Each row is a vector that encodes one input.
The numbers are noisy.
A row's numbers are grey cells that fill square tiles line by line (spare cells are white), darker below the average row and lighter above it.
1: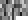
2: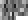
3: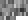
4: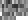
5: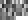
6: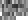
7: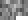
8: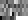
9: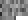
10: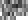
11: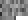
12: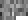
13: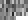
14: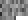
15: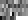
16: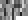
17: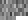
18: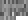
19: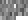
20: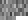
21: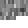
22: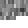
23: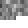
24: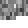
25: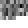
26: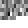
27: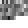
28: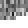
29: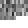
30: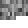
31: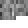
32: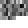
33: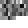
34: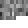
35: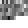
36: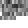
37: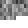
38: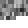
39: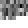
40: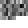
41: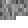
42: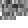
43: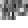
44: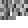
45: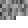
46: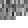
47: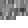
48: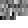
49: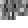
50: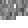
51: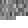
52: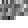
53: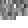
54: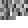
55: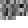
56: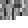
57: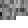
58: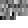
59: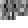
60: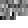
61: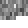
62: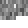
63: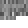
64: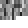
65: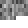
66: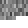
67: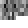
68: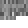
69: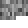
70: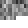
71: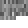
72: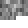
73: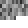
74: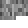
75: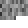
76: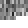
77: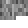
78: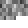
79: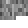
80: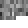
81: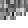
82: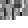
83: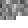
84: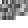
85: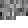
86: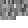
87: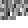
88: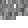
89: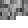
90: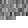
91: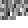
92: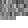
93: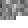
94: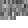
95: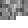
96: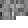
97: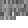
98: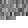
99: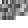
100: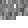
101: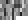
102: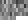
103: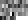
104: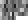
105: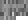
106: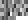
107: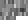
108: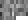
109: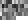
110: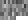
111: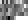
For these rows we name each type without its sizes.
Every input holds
either a label, or three true/false values.
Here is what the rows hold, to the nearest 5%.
About 45% of them hold a label. The rest hold three true/false values.
